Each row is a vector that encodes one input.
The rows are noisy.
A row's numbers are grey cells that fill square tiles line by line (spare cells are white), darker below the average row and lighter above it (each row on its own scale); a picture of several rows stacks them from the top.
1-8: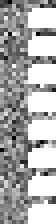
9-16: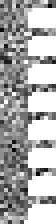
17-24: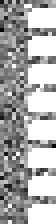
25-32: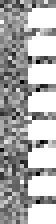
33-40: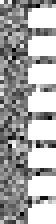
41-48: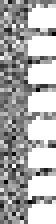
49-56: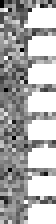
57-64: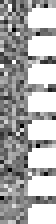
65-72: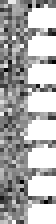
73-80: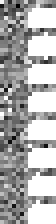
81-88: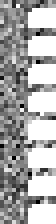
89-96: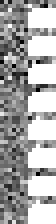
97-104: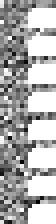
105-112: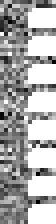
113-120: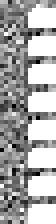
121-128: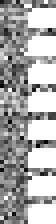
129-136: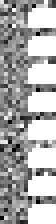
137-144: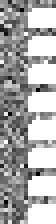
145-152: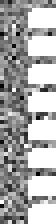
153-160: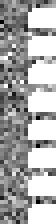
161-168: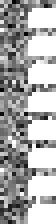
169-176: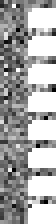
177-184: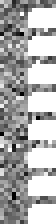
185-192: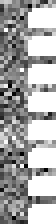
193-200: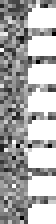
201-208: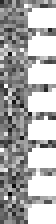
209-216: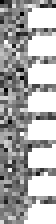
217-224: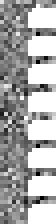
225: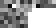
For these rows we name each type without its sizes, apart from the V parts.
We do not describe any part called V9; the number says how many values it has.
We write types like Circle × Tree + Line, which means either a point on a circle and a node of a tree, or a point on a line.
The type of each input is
Bool × Circle × V9 + Tree × Tree.
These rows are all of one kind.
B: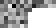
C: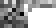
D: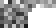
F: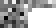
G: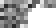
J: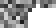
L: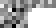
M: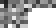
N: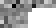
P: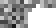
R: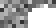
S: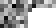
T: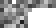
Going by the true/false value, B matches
J and M.
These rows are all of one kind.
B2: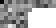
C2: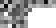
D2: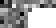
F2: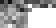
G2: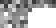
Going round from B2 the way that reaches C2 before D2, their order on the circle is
B2, C2, F2, G2, D2.
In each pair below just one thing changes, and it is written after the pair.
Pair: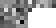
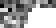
the true/false value
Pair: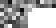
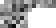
the value of V9
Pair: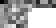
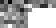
the value of V9
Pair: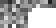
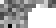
the true/false value
